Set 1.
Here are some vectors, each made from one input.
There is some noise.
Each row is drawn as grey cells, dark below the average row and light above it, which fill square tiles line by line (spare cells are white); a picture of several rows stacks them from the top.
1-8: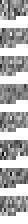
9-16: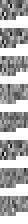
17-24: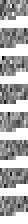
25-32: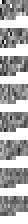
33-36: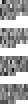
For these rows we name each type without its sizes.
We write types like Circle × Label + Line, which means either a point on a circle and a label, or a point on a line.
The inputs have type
Line.
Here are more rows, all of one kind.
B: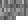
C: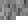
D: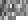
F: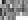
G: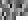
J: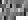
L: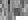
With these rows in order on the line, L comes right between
C and D.
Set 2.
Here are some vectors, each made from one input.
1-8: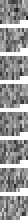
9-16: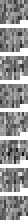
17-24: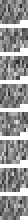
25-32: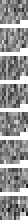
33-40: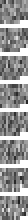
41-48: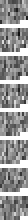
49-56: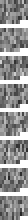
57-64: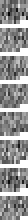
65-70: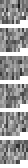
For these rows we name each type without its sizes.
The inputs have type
Bool × Bool × Bool × Bool.
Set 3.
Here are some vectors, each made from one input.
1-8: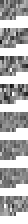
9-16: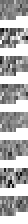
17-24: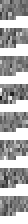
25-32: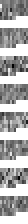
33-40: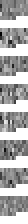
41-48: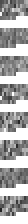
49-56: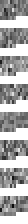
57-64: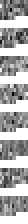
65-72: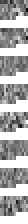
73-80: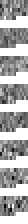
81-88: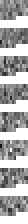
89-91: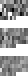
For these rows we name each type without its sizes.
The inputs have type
Bool × Bool × Bool × Bool.
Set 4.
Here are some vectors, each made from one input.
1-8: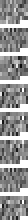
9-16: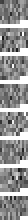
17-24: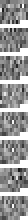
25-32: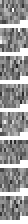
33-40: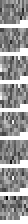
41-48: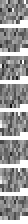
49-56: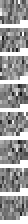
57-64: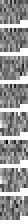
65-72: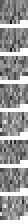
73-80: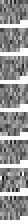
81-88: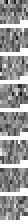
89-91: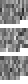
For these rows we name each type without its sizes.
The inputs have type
Tree.
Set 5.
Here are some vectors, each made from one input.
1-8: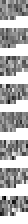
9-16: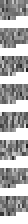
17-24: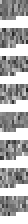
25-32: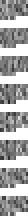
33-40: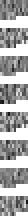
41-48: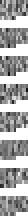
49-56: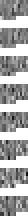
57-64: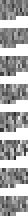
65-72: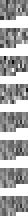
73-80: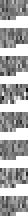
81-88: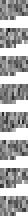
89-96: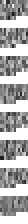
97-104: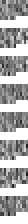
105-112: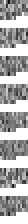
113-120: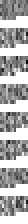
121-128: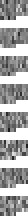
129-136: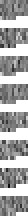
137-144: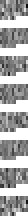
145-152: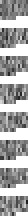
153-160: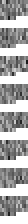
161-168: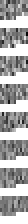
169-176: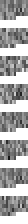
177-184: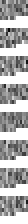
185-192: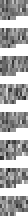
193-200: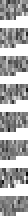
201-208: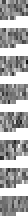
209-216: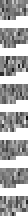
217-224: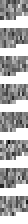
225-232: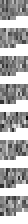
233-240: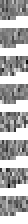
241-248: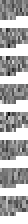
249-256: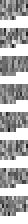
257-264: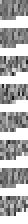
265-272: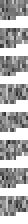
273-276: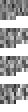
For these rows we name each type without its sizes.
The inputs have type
Line.
